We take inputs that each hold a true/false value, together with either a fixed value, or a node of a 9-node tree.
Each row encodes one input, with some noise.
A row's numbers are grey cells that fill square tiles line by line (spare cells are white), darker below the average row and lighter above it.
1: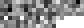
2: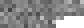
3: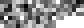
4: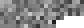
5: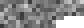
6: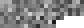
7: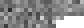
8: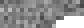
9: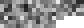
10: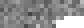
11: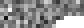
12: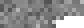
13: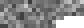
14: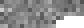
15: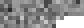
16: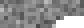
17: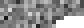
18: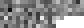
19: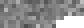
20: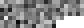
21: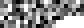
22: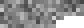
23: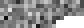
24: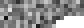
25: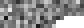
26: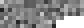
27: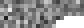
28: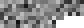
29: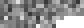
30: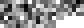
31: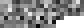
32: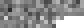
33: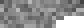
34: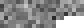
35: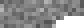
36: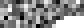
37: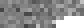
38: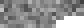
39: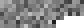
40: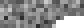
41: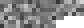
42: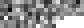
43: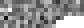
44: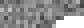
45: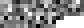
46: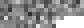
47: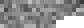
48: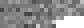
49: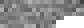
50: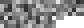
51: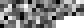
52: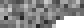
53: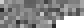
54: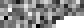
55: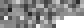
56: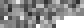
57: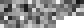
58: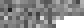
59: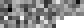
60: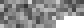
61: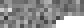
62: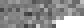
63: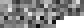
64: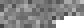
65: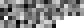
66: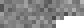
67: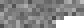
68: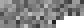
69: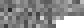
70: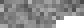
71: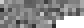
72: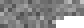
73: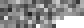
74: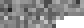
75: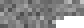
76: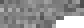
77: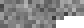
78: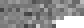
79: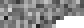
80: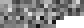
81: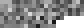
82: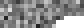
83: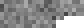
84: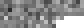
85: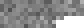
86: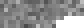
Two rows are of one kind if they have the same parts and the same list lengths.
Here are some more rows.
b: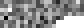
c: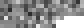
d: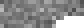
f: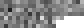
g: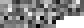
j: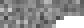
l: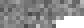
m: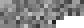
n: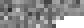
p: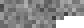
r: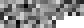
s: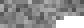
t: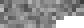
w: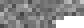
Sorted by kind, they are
b, c, d, f, j, l, n, p, s, t, w
g, m, r

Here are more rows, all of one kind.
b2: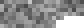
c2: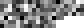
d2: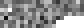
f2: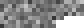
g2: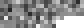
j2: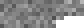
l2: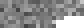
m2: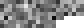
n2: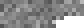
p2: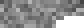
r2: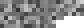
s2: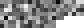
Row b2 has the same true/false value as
d2 and p2.
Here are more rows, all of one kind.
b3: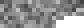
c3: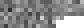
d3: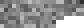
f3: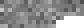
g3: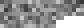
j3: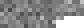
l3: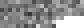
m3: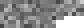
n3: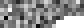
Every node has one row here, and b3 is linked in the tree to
n3.
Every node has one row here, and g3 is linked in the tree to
d3 and n3.
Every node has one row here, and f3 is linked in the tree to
m3.
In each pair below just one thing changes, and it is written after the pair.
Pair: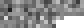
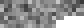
the true/false value
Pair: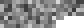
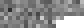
the true/false value
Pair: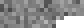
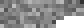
the true/false value
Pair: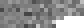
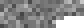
the node of the tree
